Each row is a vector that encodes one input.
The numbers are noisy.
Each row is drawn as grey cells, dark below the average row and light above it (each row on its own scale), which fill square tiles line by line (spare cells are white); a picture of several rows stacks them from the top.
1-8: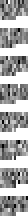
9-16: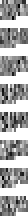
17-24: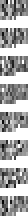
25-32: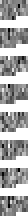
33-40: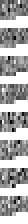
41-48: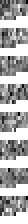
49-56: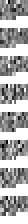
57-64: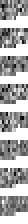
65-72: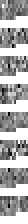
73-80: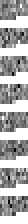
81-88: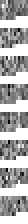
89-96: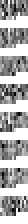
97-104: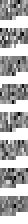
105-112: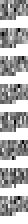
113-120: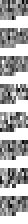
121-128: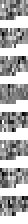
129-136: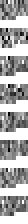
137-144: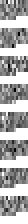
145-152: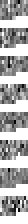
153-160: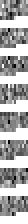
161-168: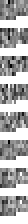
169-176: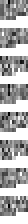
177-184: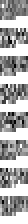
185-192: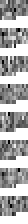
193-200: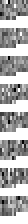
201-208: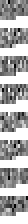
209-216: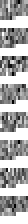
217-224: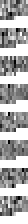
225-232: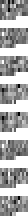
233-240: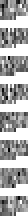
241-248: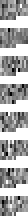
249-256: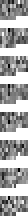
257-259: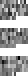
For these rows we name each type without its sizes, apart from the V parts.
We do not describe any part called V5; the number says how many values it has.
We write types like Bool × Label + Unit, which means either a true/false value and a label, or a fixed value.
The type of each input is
(Bool × Bool × Bool × Bool + Line) × V5.
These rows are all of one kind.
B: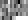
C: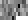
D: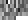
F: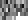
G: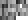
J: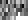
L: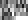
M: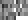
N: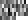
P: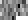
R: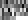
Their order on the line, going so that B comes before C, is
F, J, D, B, L, R, G, N, C, P, M.
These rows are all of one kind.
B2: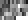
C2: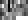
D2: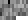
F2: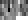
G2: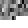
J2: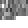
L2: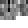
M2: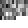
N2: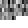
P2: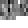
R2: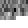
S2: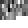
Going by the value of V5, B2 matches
D2 and M2.
